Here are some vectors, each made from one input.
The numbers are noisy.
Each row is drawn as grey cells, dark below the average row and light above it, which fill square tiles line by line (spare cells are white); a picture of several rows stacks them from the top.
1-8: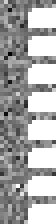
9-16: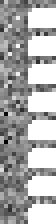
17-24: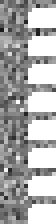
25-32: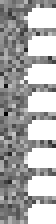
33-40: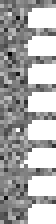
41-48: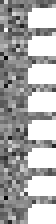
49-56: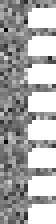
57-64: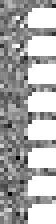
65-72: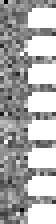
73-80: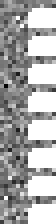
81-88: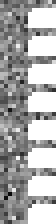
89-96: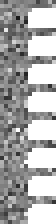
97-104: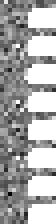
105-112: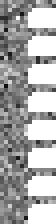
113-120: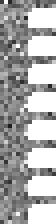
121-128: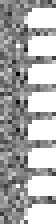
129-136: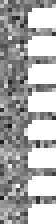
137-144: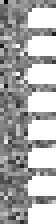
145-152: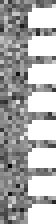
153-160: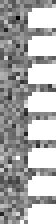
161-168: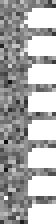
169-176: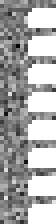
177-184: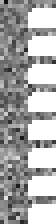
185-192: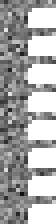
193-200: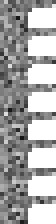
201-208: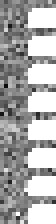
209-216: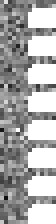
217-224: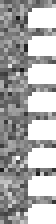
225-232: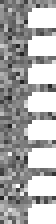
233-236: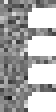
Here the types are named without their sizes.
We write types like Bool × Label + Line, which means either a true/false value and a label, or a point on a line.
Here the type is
Bool × Circle.
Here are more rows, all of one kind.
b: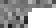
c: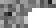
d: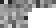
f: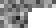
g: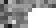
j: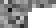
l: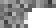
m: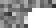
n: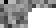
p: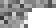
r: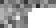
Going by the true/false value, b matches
d, f, j and r.
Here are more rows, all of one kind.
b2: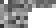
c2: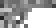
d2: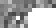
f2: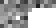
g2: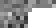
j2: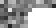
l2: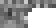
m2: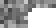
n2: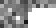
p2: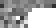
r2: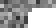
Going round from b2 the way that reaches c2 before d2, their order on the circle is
b2, c2, p2, f2, d2, n2, j2, g2, r2, m2, l2.
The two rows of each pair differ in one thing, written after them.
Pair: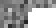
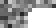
the true/false value
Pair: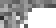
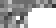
the place on the circle
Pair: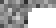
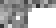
the place on the circle
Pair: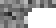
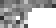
the place on the circle
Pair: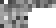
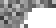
the true/false value
